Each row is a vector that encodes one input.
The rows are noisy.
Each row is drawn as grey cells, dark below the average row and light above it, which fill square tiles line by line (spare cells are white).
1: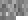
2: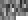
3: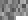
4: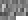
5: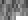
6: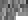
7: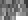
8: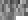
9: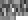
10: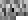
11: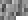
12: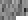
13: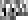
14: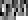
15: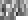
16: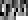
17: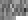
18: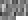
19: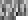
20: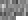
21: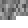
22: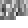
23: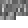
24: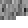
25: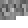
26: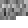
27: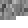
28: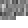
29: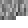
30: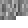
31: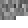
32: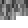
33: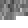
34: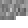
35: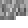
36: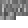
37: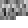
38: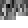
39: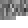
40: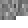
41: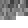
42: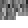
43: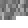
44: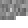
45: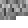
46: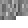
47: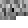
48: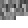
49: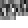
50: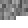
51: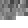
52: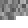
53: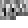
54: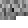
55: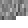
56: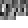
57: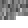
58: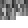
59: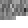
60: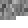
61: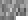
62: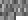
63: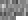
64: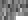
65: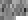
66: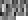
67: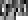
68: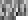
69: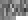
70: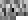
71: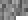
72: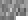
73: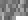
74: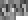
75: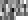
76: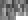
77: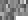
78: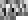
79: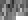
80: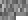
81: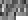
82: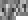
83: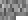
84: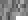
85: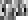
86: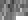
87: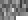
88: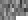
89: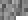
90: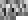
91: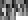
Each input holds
either a point on an 8-point circle, or a point on a 5-point line, or three true/false values.
